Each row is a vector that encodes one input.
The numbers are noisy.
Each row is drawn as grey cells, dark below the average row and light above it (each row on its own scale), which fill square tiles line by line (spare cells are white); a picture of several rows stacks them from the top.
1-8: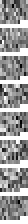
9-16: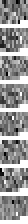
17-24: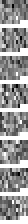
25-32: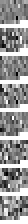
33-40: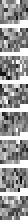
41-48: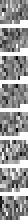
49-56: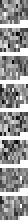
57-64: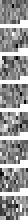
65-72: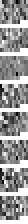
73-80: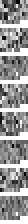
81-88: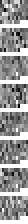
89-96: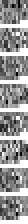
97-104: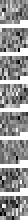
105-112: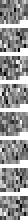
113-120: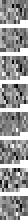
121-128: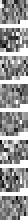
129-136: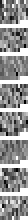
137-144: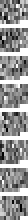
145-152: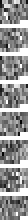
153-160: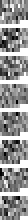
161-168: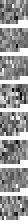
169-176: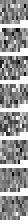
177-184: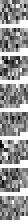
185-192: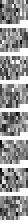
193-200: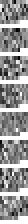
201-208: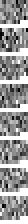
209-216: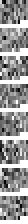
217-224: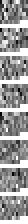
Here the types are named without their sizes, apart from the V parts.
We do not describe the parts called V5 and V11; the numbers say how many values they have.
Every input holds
a true/false value and a value of V11, together with either a point on a line, or a value of V5.
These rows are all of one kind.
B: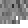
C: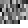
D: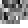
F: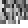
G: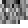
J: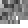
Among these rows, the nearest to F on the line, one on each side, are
D and J.
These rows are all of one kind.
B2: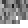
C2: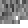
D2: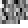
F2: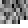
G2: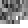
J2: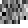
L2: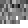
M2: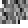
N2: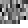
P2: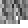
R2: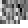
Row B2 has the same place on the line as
G2 and L2.
